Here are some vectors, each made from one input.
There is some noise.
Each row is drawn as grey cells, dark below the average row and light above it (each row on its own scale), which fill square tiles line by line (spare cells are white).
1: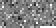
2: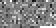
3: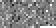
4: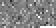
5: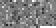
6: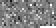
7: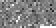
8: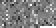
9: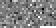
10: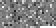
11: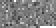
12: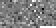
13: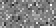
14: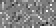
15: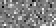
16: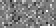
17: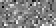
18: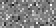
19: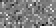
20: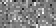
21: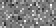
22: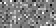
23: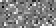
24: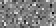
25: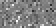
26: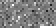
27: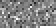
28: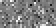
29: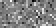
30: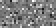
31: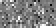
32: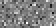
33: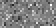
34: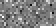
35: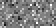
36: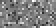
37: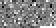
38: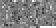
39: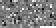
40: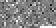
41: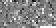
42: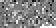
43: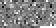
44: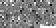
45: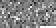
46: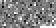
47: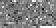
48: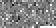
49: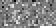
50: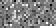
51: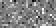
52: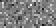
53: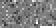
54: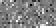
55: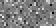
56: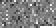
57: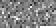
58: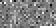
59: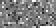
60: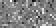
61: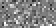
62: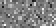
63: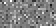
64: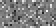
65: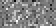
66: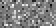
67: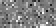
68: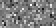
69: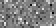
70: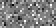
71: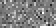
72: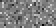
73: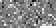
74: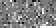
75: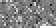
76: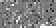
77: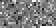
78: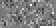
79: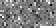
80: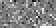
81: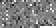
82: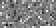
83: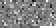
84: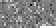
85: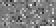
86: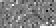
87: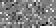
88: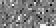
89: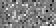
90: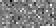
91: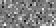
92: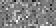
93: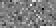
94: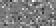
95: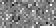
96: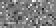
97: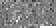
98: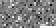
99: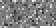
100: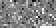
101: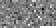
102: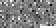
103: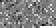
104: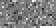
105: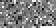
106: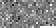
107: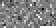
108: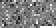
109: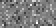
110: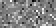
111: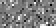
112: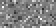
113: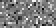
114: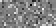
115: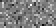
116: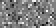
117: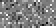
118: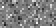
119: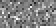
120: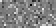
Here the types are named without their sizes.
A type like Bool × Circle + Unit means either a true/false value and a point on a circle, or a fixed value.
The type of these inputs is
Bool × Bool × Bool × Bool × Circle + Unit.
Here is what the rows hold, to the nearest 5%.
About 95% of them hold a point on a circle and four true/false values. The rest hold a fixed value.
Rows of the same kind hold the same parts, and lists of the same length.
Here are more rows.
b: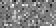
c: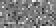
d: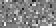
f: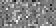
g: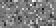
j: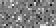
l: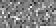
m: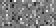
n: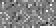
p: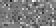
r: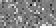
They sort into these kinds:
b, c, d, f, g, j, m, n, p, r
l

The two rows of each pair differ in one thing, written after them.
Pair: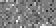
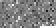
one of the four true/false values
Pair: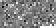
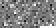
one of the four true/false values
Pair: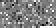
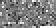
the place on the circle
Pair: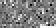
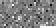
the place on the circle
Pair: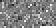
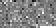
one of the four true/false values
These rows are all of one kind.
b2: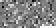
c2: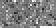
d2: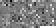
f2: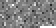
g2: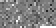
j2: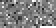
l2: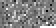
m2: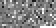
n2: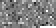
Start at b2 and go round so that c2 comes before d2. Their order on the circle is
b2, m2, l2, j2, c2, g2, f2, n2, d2.
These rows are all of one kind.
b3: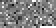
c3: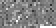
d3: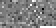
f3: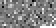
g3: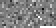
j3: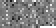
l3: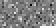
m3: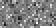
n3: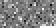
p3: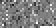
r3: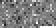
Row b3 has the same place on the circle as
c3, g3 and m3.
